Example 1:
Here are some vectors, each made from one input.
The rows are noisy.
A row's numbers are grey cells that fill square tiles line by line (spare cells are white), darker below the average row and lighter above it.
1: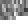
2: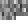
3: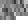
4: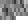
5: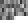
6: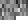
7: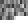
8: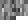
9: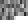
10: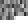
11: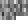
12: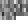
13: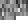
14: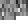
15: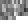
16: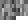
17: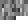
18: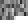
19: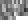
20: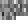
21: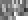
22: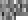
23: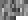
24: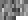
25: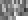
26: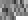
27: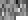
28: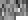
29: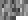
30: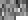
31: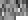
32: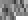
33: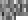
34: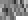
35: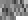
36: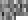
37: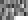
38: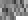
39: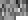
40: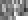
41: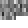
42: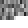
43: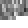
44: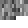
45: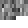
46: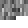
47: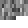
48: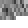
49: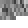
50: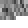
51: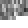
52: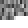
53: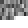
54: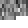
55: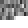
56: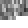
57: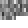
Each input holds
one of 6 labels.
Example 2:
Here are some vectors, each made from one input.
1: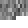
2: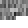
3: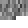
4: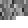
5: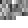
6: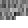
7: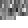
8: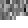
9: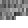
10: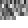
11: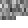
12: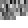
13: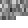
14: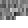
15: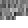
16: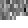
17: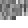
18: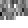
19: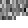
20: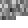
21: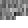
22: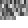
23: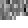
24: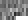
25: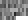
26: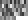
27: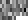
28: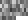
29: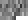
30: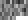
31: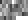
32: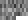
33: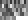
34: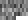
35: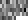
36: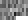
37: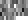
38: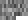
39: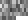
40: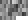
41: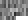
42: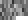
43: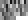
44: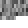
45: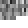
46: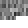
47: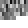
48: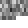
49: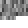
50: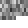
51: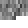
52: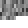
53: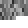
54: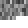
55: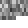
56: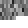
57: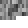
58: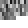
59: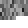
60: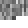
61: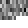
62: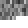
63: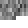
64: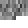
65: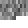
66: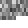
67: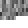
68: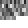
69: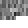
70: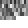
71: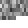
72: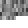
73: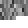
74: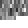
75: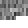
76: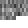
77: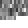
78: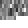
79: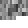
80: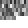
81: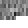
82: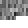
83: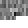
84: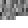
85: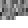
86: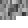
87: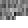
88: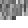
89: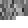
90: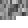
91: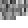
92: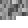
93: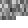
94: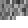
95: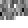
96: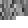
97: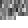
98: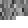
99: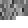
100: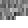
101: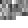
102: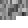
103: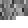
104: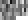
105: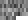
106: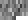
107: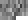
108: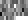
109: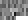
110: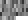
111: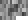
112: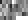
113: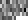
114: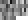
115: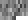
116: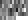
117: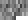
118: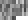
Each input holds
a point on a 17-point circle.
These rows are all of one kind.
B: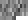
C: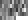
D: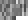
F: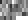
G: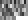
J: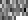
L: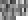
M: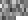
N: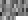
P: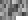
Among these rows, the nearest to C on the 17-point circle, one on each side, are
G and P.
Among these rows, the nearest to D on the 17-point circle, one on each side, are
B and L.
